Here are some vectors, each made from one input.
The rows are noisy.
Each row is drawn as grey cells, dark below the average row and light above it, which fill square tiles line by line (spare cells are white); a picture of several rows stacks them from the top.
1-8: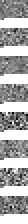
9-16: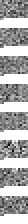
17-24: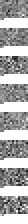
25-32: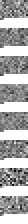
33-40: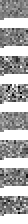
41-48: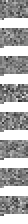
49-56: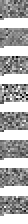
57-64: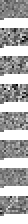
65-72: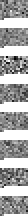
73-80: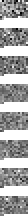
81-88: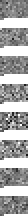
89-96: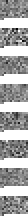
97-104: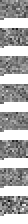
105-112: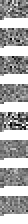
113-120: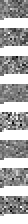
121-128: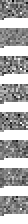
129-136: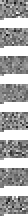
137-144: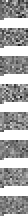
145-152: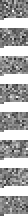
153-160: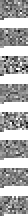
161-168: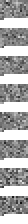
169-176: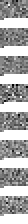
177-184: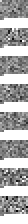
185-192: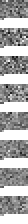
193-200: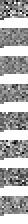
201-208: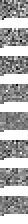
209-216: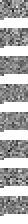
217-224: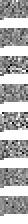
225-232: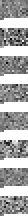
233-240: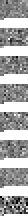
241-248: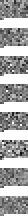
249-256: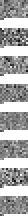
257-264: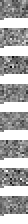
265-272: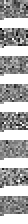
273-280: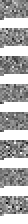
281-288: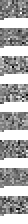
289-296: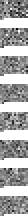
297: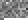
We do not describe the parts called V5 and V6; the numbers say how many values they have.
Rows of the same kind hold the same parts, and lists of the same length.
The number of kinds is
2.
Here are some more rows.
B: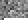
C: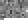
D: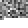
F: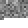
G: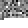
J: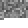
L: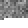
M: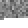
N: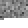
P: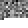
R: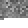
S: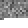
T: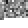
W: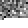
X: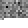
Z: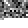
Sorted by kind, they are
B, J, T, W, X
C, D, F, G, L, M, N, P, R, S, Z

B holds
four true/false values and a value of V6.
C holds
a point on an 8-point line, four true/false values and a value of V5.
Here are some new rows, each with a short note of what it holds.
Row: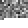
four true/false values and a value of V6
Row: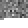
a point on an 8-point line, four true/false values and a value of V5
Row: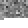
four true/false values and a value of V6
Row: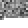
a point on an 8-point line, four true/false values and a value of V5
